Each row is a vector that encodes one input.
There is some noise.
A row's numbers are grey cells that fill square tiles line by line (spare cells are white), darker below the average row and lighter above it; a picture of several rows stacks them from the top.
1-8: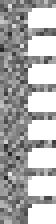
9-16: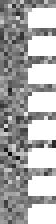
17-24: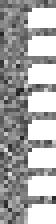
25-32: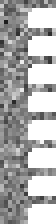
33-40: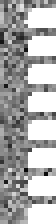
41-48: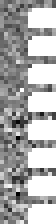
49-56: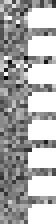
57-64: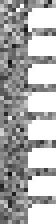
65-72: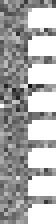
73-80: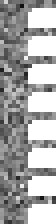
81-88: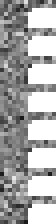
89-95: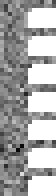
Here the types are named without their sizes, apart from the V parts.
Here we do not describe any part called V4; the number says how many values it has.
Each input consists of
a list of items, each a true/false value and a value of V4.
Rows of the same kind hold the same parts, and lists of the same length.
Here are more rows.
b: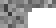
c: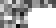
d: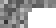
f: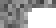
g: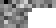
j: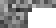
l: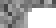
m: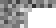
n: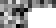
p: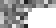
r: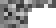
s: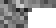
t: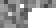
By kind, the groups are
b, d, f, l, m, p, r
c, n
g, j, s, t

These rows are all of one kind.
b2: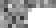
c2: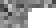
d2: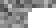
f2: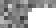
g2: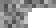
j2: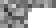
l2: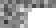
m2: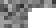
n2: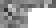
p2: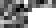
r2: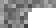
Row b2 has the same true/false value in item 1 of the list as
g2, l2 and n2.
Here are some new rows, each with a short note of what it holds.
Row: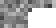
a list of two items
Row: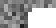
a list of two items
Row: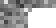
a list of one item
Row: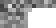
a list of one item
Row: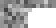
a list of one item
